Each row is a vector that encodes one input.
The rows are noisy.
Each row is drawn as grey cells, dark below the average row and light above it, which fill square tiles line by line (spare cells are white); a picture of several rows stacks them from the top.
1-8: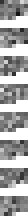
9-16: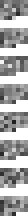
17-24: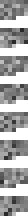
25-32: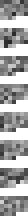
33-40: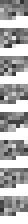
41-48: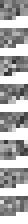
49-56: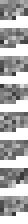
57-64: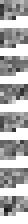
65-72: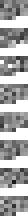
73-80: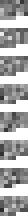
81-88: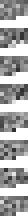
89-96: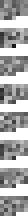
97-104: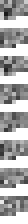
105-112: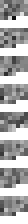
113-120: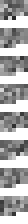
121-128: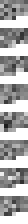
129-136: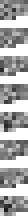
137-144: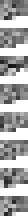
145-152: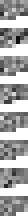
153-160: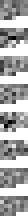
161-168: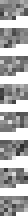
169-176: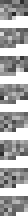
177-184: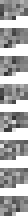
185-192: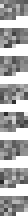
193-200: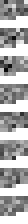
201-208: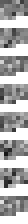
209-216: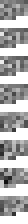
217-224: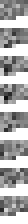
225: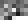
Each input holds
one of 9 labels.
